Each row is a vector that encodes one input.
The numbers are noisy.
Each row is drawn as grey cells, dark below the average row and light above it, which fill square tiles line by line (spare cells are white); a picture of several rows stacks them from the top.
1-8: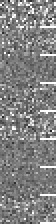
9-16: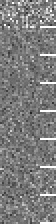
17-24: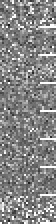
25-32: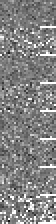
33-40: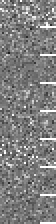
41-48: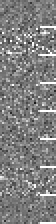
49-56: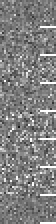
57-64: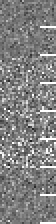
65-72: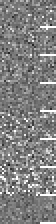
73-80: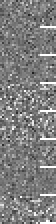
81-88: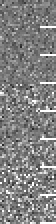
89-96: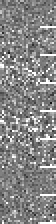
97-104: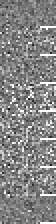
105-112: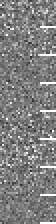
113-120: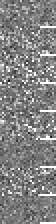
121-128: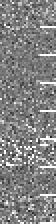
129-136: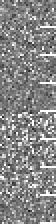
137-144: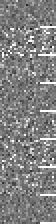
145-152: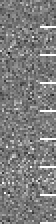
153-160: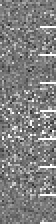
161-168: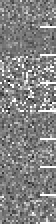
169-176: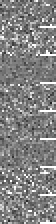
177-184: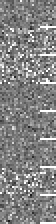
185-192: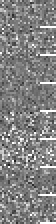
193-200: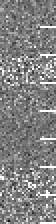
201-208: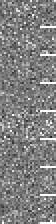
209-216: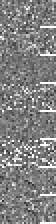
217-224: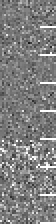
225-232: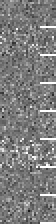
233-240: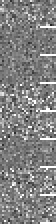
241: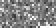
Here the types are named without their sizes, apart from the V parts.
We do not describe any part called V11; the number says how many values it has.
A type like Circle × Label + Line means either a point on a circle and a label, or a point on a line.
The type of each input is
Circle + Line × (Line + V11).
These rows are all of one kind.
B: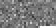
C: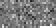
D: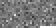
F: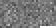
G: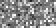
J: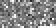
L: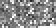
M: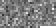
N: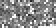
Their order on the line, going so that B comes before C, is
B, D, J, G, F, L, N, C, M.
